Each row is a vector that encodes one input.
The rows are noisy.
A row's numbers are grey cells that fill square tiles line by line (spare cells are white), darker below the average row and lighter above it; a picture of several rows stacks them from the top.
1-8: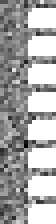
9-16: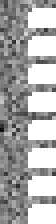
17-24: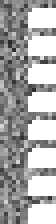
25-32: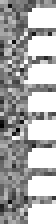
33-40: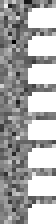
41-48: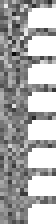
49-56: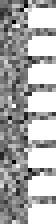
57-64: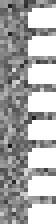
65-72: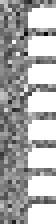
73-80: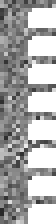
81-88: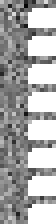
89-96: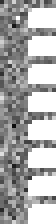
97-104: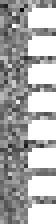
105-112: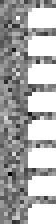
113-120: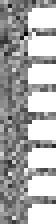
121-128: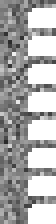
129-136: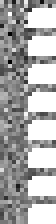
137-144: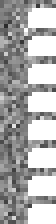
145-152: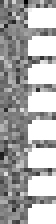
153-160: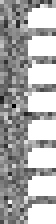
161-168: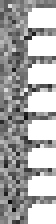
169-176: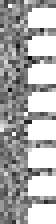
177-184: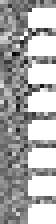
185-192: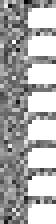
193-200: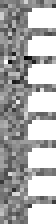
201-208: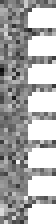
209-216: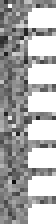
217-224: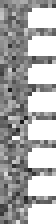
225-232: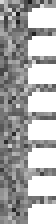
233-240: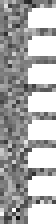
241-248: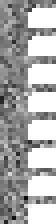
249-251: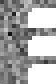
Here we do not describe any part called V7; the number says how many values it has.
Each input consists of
a point on a 5-point line and a true/false value, together with a list of up to two values of V7.
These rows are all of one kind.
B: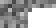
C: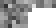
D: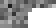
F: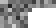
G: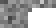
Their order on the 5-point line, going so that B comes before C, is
F, D, G, B, C.
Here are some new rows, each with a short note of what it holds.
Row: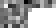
a point on a 5-point line and a true/false value, together with the empty list
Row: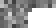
a point on a 5-point line and a true/false value, together with a list of one item
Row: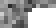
a point on a 5-point line and a true/false value, together with a list of two items
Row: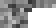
a point on a 5-point line and a true/false value, together with a list of two items
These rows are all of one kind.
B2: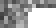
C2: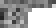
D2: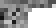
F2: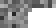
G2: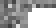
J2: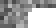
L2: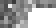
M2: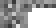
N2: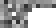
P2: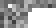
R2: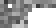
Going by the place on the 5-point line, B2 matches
F2 and J2.
